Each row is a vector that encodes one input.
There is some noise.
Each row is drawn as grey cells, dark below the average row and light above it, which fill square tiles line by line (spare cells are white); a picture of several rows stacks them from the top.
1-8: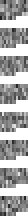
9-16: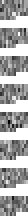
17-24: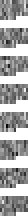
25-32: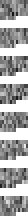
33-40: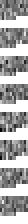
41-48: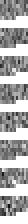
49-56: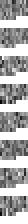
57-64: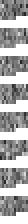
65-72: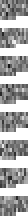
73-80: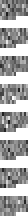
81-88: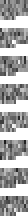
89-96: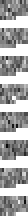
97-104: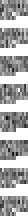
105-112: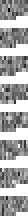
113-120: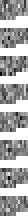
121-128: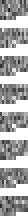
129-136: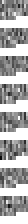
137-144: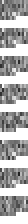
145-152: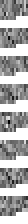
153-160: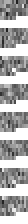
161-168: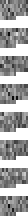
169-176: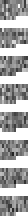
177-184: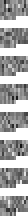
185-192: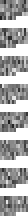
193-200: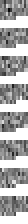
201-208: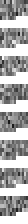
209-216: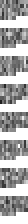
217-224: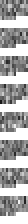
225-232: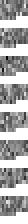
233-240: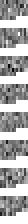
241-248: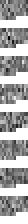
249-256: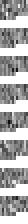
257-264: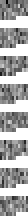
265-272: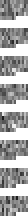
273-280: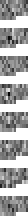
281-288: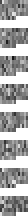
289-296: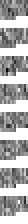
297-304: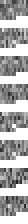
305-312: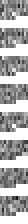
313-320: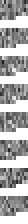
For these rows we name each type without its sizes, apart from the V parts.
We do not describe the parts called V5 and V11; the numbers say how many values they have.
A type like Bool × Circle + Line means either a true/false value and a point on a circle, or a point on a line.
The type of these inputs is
Bool × Bool × Bool × List(Line) + List(V5) × V11.
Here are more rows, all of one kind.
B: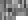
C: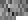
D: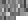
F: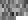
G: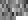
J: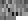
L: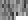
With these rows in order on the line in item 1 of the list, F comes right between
G and L.
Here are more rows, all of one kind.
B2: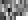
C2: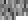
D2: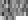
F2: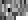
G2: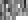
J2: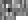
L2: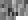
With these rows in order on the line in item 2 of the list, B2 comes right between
C2 and D2.
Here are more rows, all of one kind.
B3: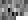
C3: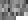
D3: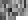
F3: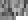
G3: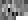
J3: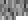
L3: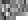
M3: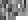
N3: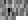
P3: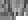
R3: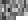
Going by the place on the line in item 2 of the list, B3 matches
D3, F3, G3 and J3.
